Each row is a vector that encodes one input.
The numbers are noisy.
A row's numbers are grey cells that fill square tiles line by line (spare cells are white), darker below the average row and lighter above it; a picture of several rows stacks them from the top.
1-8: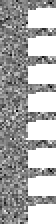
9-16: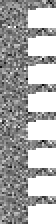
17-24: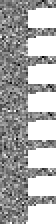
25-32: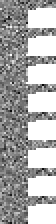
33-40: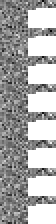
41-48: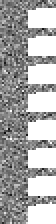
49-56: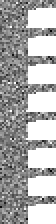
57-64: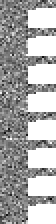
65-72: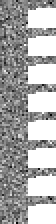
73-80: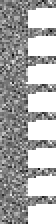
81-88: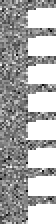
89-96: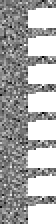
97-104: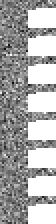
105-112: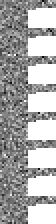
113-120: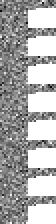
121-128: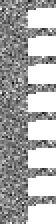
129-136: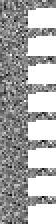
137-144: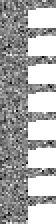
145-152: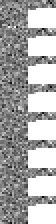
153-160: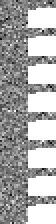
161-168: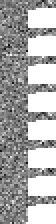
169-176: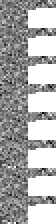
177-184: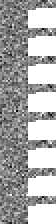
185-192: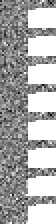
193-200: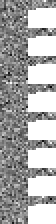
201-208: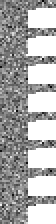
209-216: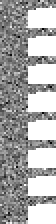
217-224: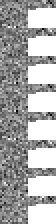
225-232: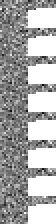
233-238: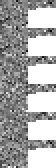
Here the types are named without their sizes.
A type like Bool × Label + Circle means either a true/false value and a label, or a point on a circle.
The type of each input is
Bool × Circle + Line.
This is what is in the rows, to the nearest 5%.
About 40% of them hold a point on a circle and a true/false value. The rest hold a point on a line.
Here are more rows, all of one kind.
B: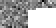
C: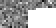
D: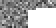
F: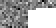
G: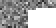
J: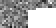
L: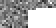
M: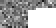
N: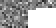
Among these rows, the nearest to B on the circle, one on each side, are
F and G.
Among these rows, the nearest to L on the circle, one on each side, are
D and J.
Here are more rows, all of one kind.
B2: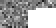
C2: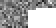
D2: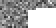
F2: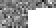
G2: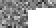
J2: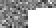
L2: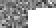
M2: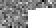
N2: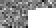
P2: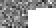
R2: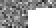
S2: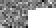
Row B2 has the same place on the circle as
N2 and S2.
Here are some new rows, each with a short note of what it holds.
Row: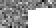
a point on a circle and a true/false value
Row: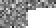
a point on a line
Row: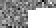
a point on a circle and a true/false value
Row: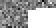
a point on a circle and a true/false value
